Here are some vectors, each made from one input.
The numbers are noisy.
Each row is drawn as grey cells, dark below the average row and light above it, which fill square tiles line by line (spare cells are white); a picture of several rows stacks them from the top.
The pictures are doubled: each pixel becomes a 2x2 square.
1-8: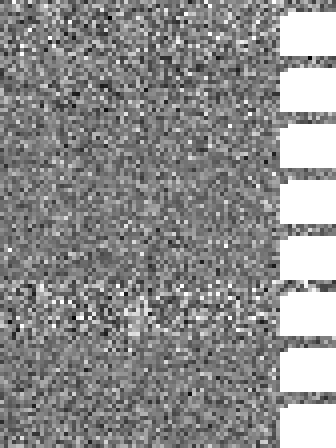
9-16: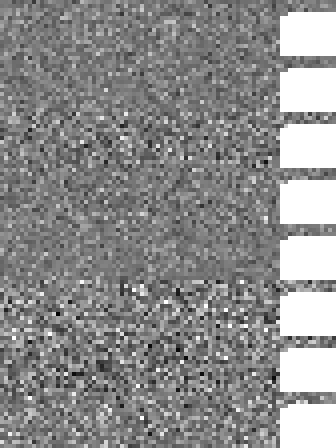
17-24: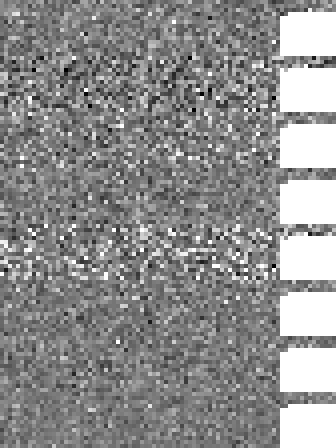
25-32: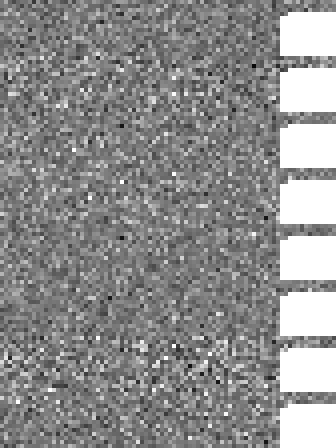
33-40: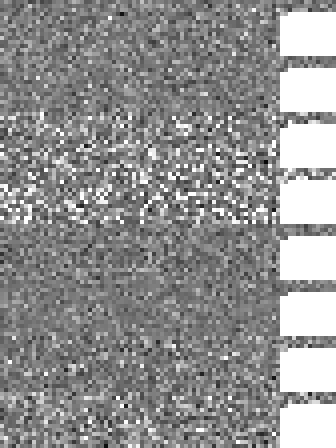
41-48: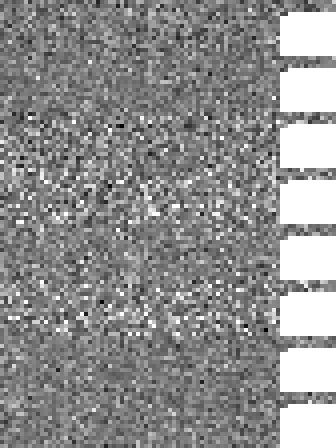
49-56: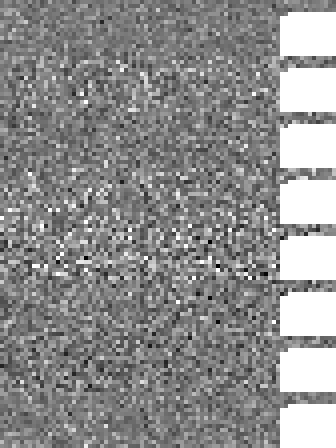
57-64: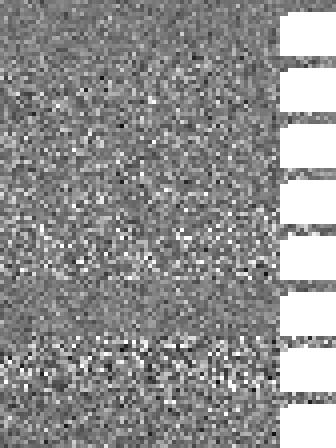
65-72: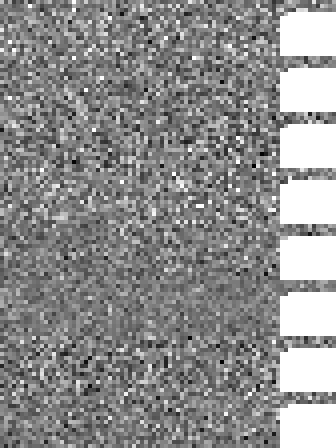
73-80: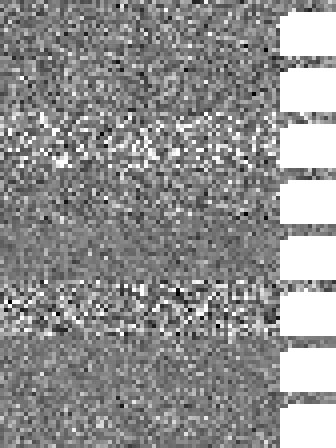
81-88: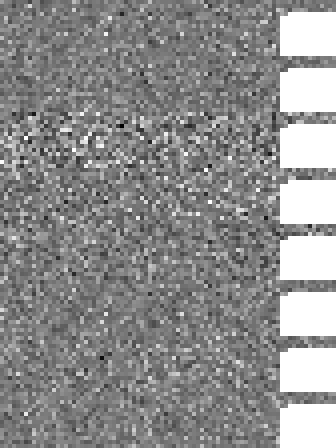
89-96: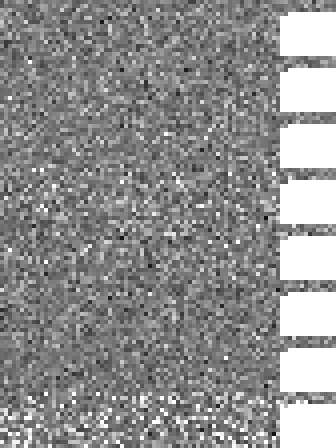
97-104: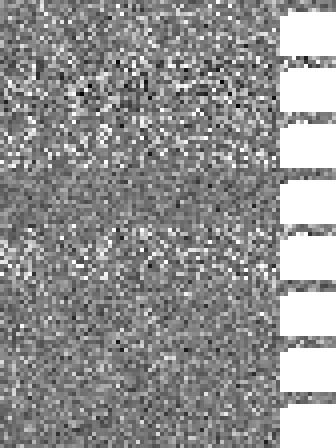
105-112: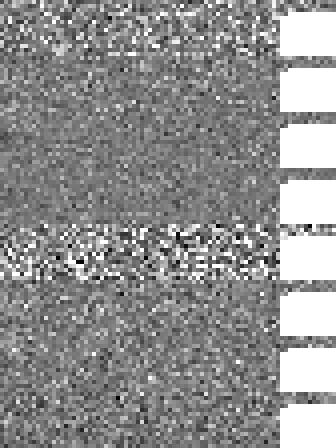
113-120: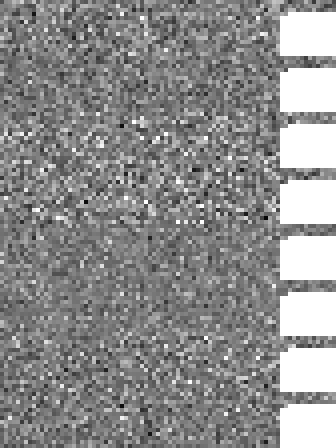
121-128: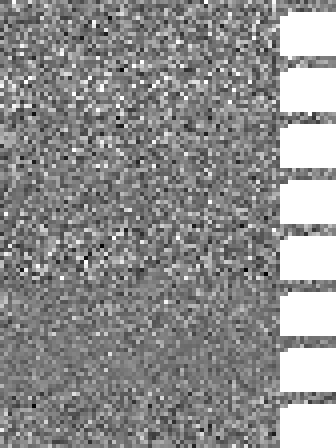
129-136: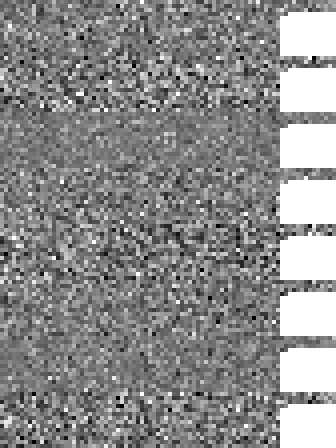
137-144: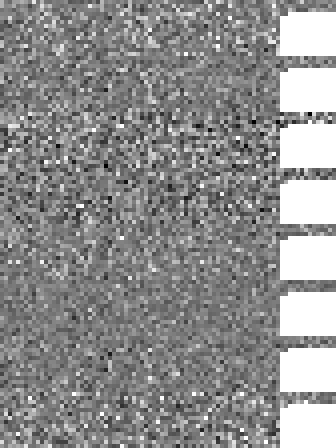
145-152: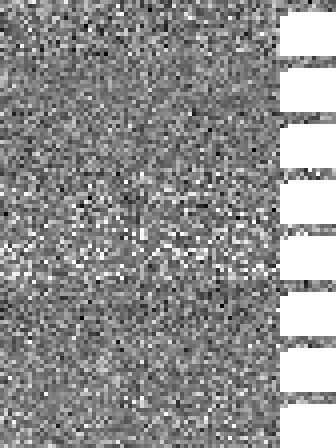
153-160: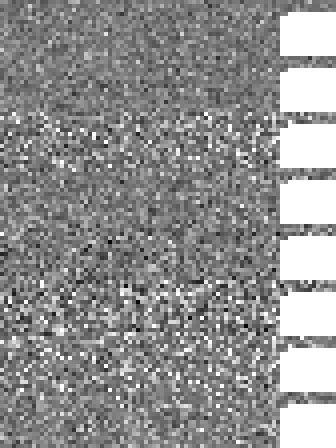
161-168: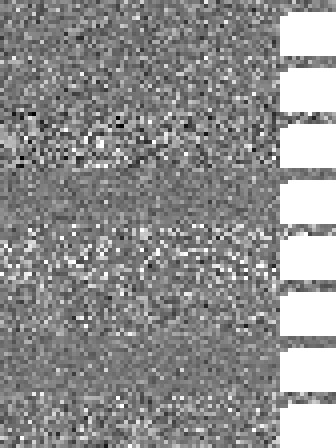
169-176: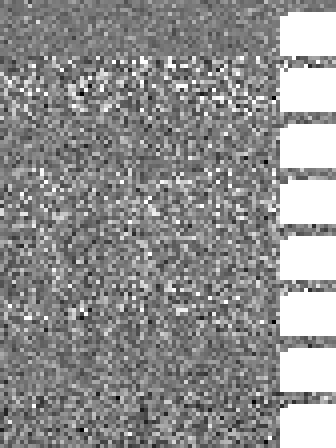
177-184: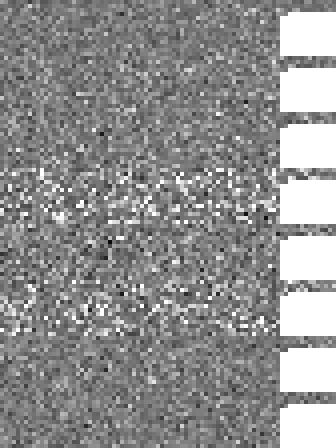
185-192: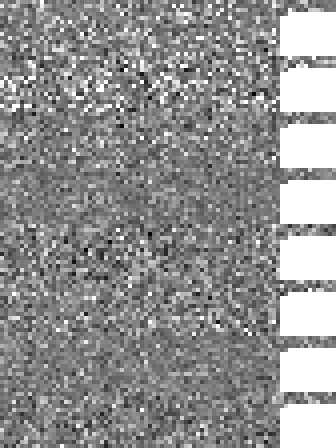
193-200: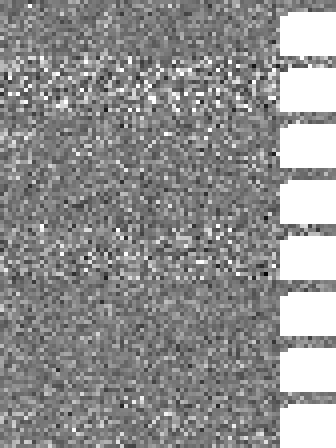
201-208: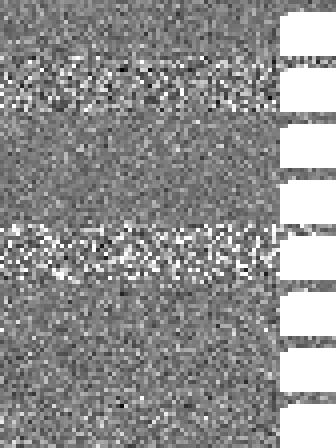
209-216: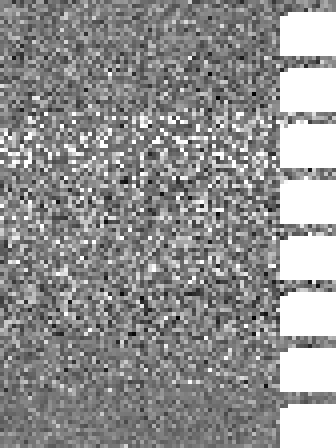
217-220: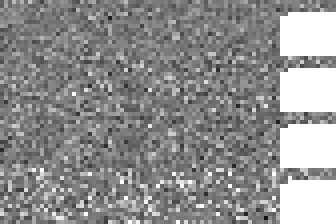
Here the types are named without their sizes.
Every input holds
either a node of a tree, or a list of items, each a label and a point on a line.
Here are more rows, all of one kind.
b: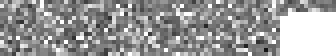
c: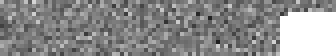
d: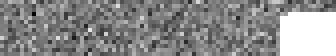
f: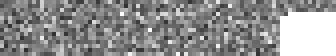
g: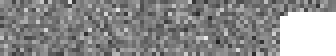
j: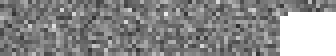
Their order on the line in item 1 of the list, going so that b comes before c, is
b, c, j, f, d, g.
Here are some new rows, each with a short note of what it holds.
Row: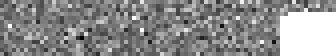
a node of a tree
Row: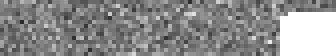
a list of two items
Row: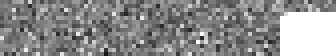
the empty list
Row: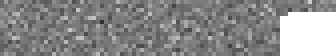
a list of one item
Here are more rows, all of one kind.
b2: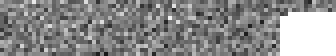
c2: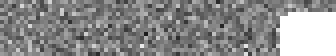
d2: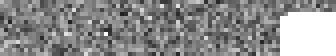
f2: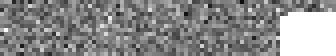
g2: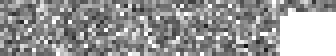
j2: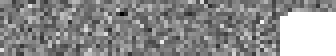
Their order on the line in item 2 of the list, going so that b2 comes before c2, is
g2, j2, f2, d2, b2, c2.
